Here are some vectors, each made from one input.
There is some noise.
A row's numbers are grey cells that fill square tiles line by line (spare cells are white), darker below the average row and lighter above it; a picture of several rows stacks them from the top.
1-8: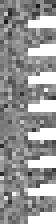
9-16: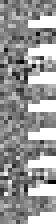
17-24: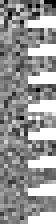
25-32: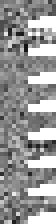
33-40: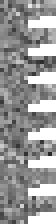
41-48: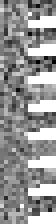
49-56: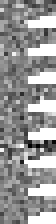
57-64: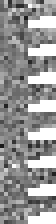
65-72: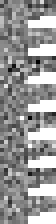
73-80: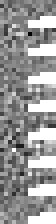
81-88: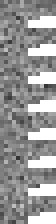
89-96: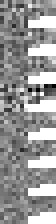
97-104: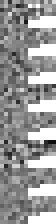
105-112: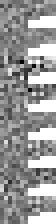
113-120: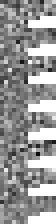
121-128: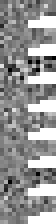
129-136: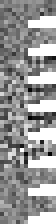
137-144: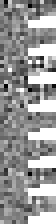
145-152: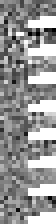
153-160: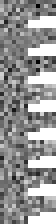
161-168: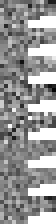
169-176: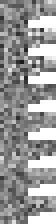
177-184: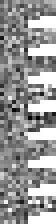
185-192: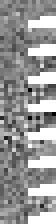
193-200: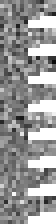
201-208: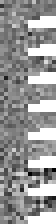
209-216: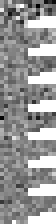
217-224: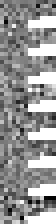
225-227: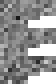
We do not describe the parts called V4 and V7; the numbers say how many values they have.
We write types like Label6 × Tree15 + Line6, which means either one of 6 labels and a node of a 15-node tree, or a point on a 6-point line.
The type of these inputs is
((Bool × Bool × Bool × Bool + Unit) × V4 + V7) × Tree9.
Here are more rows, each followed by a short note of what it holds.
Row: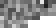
a node of a 9-node tree and a value of V4
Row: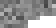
a node of a 9-node tree, four true/false values and a value of V4
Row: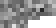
a node of a 9-node tree, four true/false values and a value of V4
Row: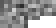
a node of a 9-node tree and a value of V4
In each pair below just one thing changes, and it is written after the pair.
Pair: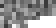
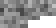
the node of the tree
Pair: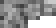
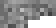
the node of the tree
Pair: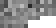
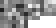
the node of the tree
